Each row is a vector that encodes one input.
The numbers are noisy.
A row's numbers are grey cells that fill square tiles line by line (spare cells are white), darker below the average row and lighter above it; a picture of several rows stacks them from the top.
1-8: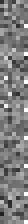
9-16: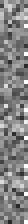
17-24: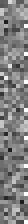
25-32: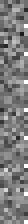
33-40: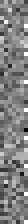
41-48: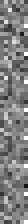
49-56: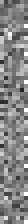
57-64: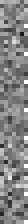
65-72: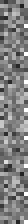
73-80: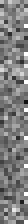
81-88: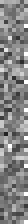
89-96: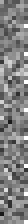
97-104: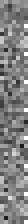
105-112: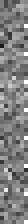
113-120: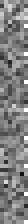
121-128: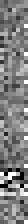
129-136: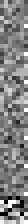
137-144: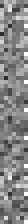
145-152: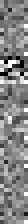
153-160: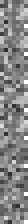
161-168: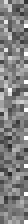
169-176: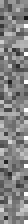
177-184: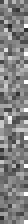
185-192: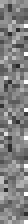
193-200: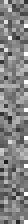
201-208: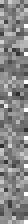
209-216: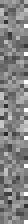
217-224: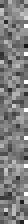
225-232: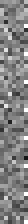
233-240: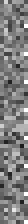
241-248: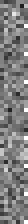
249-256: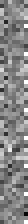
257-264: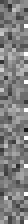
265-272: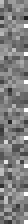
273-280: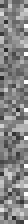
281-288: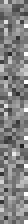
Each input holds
a list of up to two items, each either a point on a 5-point line, or a point on a 10-point line.
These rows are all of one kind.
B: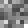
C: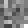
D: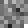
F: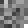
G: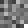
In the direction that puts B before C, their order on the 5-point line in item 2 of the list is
B, C, F, G, D.
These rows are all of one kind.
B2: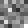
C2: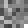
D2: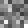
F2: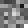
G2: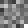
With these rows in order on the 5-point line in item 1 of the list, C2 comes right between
B2 and G2.
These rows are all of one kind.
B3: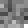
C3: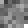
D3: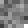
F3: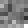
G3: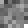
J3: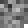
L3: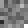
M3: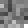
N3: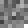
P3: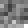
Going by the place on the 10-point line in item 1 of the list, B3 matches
F3, M3 and P3.
